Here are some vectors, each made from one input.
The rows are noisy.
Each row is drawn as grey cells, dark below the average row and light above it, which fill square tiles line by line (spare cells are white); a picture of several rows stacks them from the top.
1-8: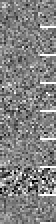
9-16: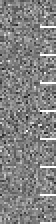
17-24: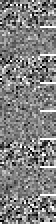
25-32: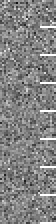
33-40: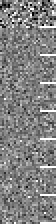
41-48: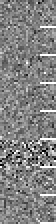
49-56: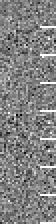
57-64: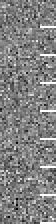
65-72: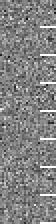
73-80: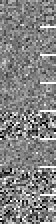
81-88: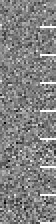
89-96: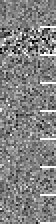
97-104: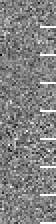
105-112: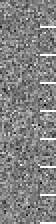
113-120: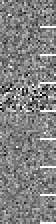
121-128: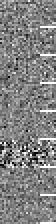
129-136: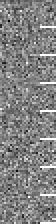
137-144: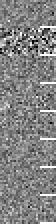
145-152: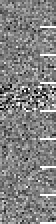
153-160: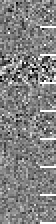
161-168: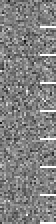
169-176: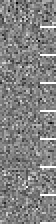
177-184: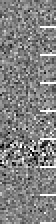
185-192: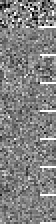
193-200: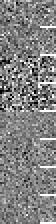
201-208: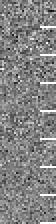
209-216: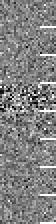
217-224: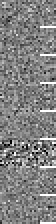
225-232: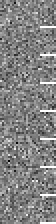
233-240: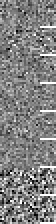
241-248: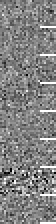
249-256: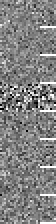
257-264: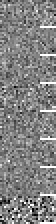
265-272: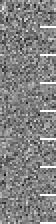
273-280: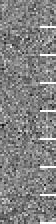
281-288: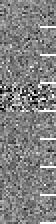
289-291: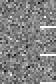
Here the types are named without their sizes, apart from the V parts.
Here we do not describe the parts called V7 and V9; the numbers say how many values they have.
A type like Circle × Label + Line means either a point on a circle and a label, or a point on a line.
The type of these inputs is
(Bool × Bool × Bool + V9) × (Circle + Unit) × Line + V7.
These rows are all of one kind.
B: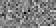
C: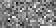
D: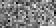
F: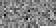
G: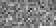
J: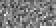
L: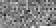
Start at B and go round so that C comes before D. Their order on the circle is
B, J, L, C, D, G, F.
